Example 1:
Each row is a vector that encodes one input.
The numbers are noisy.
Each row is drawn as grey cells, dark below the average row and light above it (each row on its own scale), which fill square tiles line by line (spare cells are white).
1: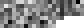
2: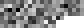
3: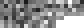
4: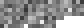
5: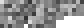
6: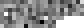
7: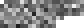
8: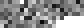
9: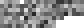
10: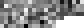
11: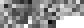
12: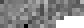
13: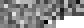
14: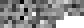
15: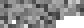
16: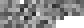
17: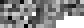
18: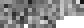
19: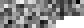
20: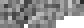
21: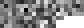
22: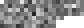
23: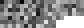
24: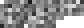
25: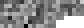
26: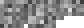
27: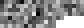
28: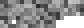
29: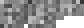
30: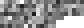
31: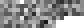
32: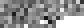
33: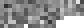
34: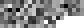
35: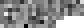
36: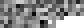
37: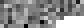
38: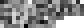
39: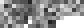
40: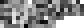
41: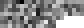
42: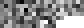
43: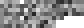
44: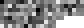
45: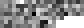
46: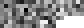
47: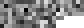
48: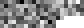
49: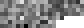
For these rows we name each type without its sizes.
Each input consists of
a label.
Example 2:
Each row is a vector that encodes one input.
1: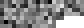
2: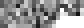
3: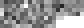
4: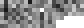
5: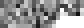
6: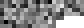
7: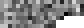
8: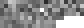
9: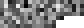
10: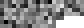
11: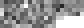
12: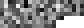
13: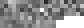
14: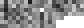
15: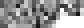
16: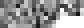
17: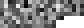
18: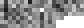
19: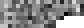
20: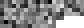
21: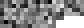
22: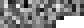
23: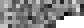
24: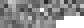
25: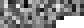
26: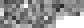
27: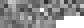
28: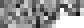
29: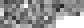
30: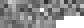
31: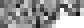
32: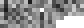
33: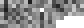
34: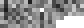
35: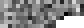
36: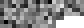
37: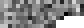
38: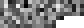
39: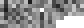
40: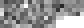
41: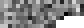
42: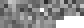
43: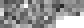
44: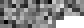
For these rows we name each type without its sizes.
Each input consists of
a point on a line.
